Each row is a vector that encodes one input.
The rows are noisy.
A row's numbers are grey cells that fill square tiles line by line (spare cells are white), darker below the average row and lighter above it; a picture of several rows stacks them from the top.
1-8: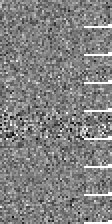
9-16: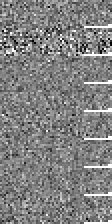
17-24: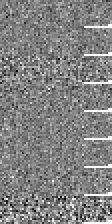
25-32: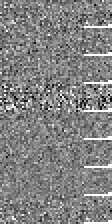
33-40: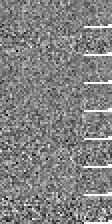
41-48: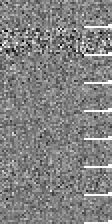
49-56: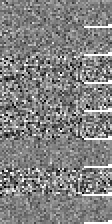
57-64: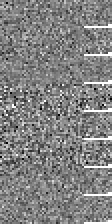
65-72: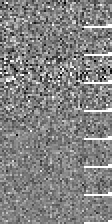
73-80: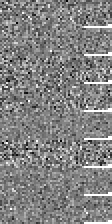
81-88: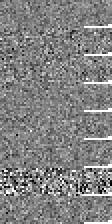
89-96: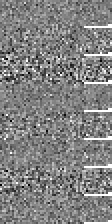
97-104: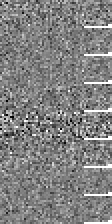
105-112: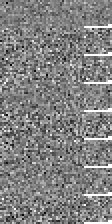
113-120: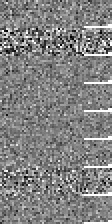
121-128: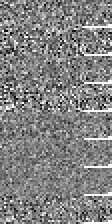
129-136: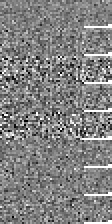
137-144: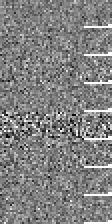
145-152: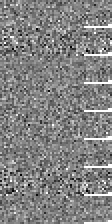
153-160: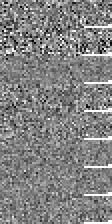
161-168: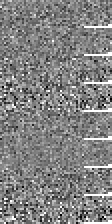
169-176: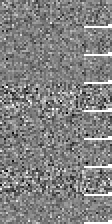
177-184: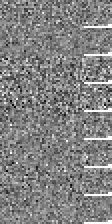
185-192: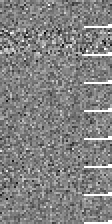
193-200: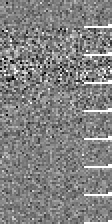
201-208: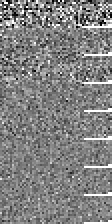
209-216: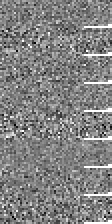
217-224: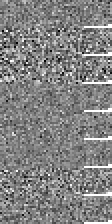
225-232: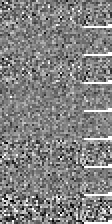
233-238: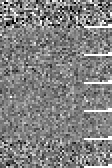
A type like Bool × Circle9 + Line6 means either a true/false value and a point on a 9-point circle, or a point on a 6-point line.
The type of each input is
Circle9 + Tree16 + Tree17.
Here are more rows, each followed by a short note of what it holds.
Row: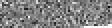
a point on a 9-point circle
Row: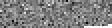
a node of a 16-node tree
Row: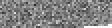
a point on a 9-point circle
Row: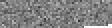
a node of a 17-node tree
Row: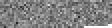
a node of a 16-node tree
